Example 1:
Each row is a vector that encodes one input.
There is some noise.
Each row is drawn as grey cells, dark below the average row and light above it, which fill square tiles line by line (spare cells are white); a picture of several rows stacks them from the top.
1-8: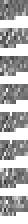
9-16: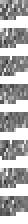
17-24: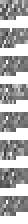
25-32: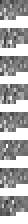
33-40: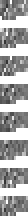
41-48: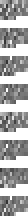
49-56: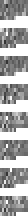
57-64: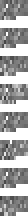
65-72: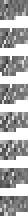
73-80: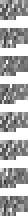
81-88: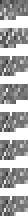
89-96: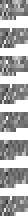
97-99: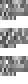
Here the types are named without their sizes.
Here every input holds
a node of a tree.
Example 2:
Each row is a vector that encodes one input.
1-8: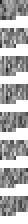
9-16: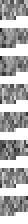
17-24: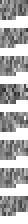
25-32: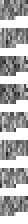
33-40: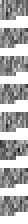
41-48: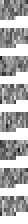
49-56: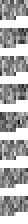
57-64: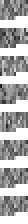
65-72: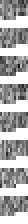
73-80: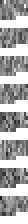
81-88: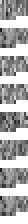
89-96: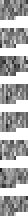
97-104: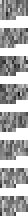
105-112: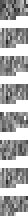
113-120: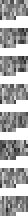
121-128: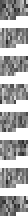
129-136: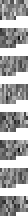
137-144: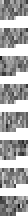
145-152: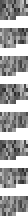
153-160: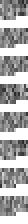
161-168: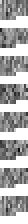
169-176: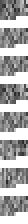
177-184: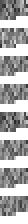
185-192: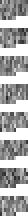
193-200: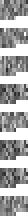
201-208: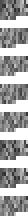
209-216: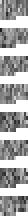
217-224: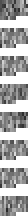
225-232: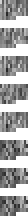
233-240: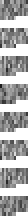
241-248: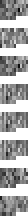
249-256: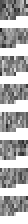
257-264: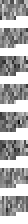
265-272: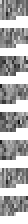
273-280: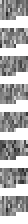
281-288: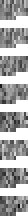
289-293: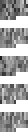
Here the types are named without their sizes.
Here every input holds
a node of a tree.
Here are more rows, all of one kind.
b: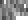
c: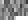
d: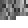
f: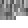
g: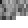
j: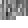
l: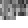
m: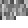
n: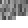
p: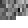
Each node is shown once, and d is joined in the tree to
p.
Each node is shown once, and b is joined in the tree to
f and g.
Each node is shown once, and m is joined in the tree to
f.
